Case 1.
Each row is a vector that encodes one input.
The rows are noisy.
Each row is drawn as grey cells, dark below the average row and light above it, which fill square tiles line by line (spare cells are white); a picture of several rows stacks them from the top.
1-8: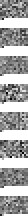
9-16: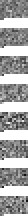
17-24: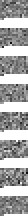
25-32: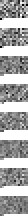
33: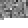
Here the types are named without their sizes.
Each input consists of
a node of a tree.
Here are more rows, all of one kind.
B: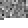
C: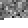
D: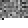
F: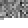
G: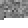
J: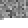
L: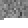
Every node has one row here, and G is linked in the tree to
C.
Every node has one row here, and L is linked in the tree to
C, D and F.
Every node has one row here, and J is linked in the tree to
F.
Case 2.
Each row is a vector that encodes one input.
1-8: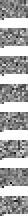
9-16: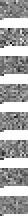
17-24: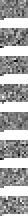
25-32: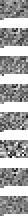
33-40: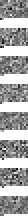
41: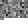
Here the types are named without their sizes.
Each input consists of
a node of a tree.
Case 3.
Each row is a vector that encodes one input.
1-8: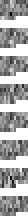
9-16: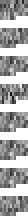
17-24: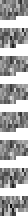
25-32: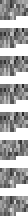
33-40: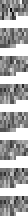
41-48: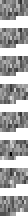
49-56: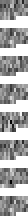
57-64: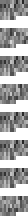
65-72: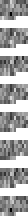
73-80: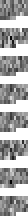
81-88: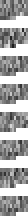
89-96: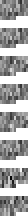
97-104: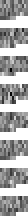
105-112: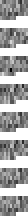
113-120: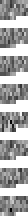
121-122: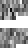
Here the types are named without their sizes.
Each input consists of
a point on a line.
